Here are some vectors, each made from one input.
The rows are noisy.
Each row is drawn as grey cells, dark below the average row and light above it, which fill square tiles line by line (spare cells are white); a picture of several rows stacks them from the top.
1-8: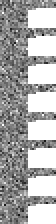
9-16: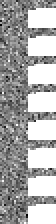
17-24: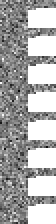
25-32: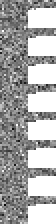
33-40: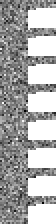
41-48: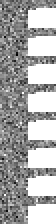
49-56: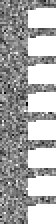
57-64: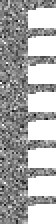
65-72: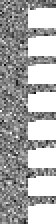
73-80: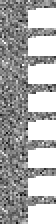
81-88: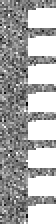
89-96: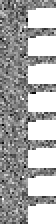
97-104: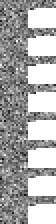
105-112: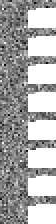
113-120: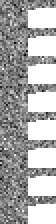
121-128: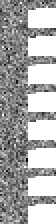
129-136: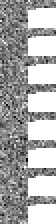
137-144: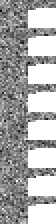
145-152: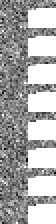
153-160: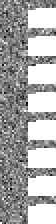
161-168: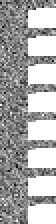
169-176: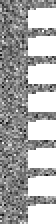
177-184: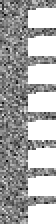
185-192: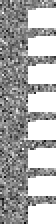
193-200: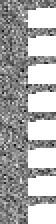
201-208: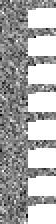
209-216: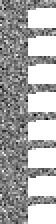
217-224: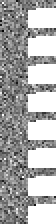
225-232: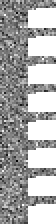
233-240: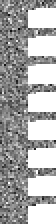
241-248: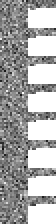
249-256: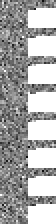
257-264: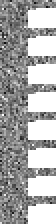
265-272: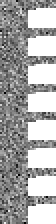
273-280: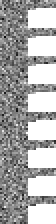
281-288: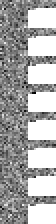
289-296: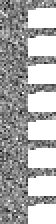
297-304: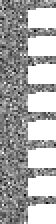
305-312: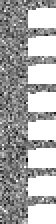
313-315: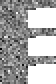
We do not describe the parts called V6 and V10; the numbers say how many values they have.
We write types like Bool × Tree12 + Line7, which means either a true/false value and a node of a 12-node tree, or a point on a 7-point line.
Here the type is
Bool × V10 + Label7 × Line7 × (Line7 + V6) × V6.
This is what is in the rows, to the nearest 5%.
About 65% of them hold one of 7 labels, a point on a 7-point line and a value of V6, together with either a point on a 7-point line, or a value of V6. The rest hold a true/false value and a value of V10.
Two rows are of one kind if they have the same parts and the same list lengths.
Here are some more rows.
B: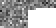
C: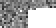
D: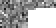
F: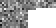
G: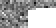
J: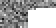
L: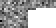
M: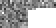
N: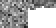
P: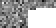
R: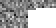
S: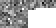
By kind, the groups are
B, L, N, P, S
C, F, R
D, G, J, M

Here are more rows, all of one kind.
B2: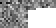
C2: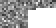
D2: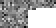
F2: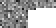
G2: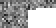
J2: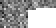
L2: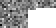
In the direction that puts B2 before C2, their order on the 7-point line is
G2, L2, B2, D2, C2, F2, J2.
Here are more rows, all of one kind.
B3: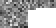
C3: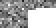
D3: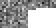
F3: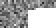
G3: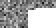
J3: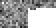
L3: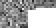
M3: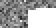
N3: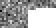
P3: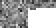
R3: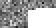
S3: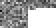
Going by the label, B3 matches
J3, L3 and P3.
